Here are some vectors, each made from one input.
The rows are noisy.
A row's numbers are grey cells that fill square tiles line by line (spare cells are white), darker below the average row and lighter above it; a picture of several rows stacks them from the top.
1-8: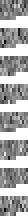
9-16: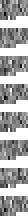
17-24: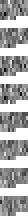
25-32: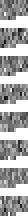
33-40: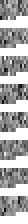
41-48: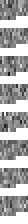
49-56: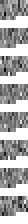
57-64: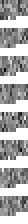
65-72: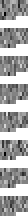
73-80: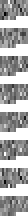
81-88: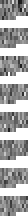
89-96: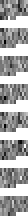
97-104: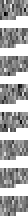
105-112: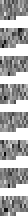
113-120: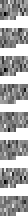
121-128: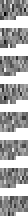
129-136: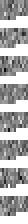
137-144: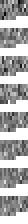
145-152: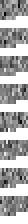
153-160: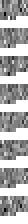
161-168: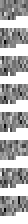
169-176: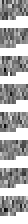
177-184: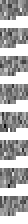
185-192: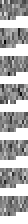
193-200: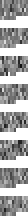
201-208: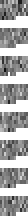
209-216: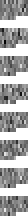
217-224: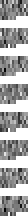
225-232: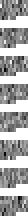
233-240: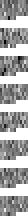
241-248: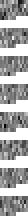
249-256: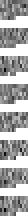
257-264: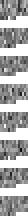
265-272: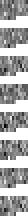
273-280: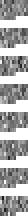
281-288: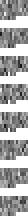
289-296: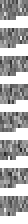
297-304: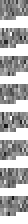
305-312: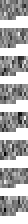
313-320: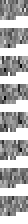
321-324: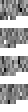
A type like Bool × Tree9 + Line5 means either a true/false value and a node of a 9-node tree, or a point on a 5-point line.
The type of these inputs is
Line11 × (Tree11 + Unit) + Tree19.
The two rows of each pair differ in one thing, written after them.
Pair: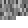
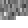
the node of the tree
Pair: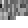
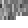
the place on the 11-point line
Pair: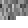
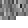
the node of the tree
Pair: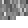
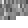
the node of the tree
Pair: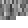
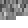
the place on the 11-point line
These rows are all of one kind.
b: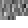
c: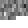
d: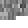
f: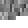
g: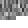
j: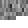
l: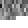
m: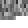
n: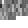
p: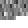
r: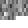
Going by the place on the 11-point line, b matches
f and g.
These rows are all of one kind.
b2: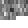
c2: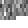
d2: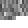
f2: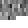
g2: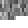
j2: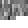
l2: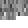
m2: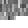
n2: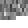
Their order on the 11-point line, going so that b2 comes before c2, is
b2, j2, c2, f2, n2, g2, m2, d2, l2.
